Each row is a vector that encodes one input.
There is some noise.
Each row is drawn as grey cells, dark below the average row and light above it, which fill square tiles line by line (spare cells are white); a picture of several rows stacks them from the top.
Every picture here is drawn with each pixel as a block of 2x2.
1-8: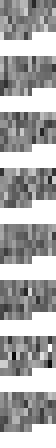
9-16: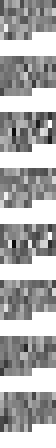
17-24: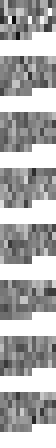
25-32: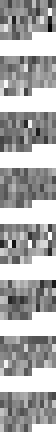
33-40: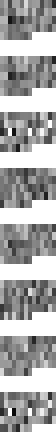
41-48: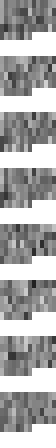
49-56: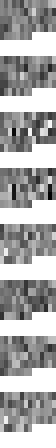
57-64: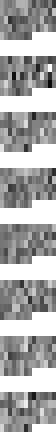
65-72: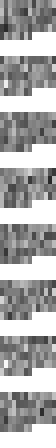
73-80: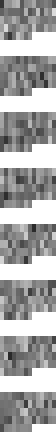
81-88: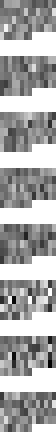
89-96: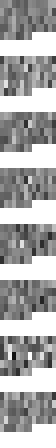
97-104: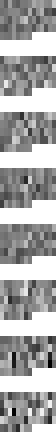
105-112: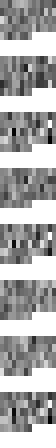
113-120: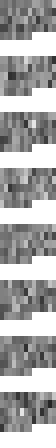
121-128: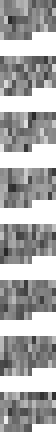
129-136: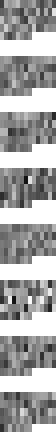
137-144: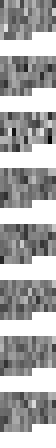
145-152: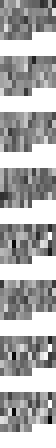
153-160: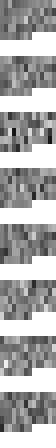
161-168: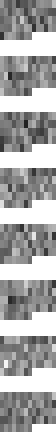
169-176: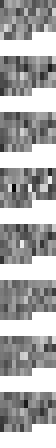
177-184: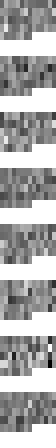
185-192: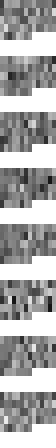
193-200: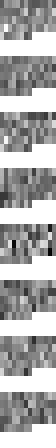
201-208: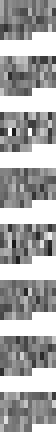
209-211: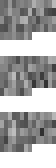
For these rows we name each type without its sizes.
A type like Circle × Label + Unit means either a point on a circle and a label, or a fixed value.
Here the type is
Bool × Bool × Bool + Line × Line + Tree.
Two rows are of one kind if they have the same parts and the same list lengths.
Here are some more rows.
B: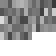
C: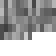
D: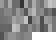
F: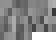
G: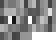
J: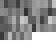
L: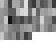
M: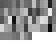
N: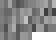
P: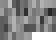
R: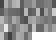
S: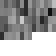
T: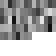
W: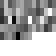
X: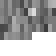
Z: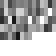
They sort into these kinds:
B, L, R
C, D, F, J, N, P, S, X
G, M, T, W, Z

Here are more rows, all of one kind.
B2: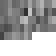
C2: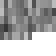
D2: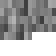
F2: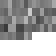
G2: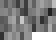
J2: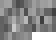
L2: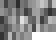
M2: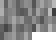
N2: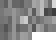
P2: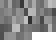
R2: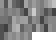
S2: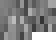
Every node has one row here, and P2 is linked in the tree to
J2 and R2.
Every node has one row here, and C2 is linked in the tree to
M2.
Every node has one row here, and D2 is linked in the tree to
F2, J2, M2 and S2.
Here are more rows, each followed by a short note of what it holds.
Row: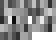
a point on each of two lines
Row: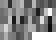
a point on each of two lines
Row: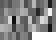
a point on each of two lines
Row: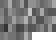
a node of a tree
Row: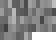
a node of a tree
